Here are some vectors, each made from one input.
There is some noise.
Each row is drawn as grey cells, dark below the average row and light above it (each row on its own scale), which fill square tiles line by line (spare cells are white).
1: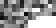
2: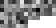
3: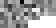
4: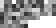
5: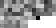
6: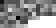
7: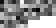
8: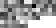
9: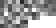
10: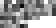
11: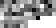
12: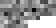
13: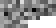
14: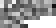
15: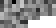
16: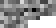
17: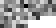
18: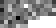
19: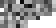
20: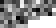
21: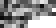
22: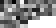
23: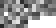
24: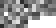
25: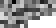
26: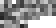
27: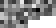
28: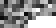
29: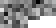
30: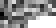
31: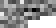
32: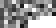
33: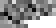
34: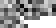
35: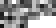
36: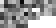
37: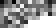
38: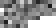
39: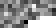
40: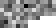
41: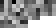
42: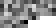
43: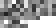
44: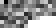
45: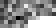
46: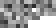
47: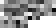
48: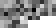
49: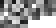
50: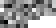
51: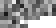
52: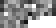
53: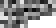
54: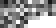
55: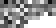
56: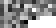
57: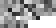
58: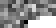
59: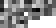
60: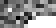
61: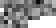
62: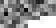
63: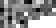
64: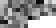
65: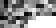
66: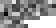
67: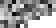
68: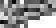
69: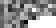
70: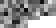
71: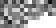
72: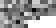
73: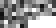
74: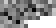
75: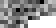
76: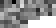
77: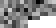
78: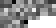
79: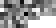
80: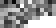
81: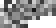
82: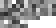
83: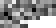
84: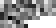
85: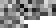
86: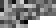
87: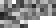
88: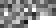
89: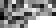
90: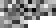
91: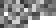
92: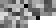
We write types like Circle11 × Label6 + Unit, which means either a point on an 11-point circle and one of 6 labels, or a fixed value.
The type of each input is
(Bool × Bool × Bool + Line5) × Line9.
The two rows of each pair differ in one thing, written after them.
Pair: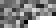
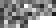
the place on the 9-point line
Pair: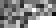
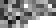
the place on the 5-point line
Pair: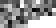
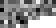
the place on the 5-point line
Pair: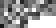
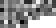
the place on the 9-point line
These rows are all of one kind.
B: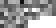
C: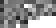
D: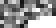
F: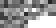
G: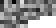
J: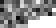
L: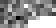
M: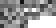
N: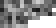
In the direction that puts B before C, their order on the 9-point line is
M, B, F, G, D, C, L, J, N.
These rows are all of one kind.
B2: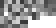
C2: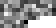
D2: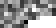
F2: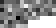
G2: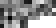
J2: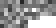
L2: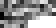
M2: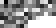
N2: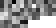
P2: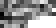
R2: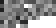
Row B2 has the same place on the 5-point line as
C2, D2 and N2.
